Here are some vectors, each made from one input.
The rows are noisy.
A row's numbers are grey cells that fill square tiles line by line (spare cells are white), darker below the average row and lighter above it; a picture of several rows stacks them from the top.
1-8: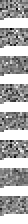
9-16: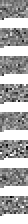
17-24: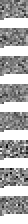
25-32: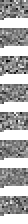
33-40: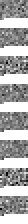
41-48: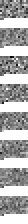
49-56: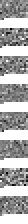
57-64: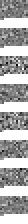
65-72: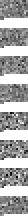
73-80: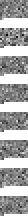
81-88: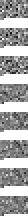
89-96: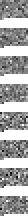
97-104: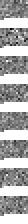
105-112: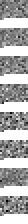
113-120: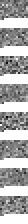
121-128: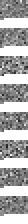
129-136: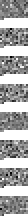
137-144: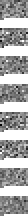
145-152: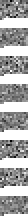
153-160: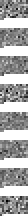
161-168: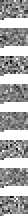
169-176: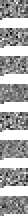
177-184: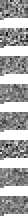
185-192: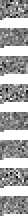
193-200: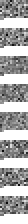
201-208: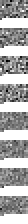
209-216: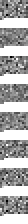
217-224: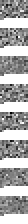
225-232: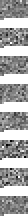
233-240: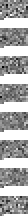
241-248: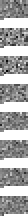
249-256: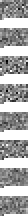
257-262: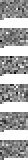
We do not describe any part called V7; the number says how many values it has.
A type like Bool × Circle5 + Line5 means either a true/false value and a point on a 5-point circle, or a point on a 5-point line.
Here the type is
(Bool × Bool × Bool + Unit) × V7 + Circle10 × Line8.
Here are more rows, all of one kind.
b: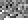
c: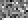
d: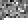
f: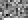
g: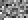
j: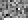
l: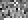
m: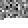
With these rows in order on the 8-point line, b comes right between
c and g.
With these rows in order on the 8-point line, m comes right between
c and j.
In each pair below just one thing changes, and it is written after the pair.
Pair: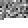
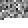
the place on the 10-point circle
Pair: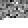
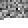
the place on the 10-point circle
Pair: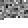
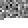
the place on the 10-point circle
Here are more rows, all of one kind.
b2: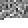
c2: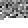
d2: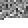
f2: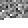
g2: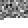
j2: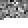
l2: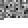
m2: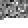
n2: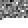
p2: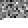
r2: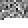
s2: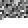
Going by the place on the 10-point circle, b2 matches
d2, f2 and r2.
